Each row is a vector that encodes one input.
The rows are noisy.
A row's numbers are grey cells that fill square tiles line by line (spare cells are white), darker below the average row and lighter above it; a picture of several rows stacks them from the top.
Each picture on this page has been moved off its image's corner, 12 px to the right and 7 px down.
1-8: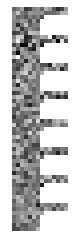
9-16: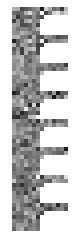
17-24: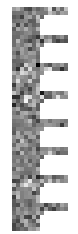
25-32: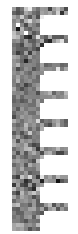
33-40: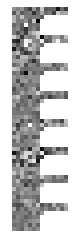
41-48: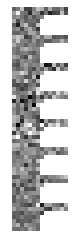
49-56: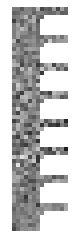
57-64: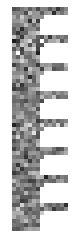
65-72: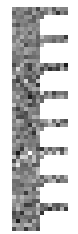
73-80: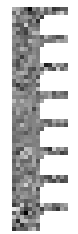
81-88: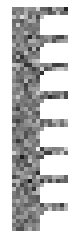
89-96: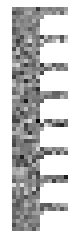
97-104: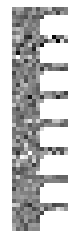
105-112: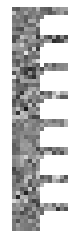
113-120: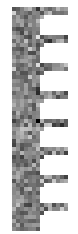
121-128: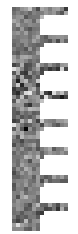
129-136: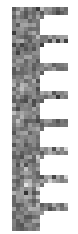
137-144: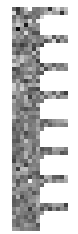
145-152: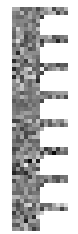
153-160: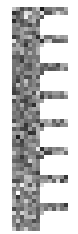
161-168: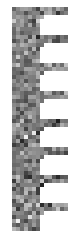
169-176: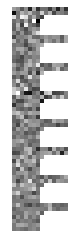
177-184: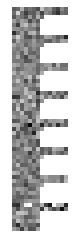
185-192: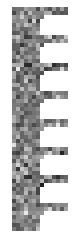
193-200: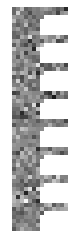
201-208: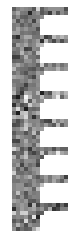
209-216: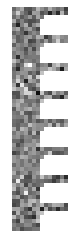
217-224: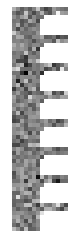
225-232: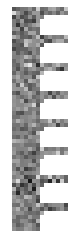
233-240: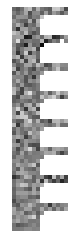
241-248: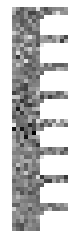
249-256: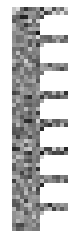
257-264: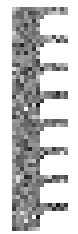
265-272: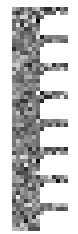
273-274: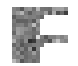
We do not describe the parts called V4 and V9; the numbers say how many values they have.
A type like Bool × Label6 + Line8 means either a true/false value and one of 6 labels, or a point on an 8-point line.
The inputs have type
(Label8 + (Tree14 + Unit) × V4) × V9.
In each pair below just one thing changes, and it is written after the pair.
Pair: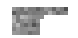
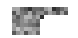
the value of V9
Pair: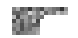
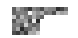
the node of the tree
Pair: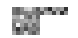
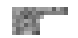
the node of the tree
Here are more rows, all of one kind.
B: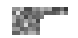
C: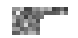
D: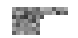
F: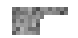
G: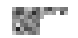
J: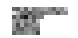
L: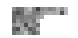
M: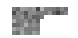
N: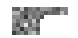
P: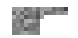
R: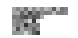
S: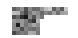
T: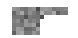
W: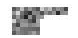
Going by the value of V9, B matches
C, P and R.
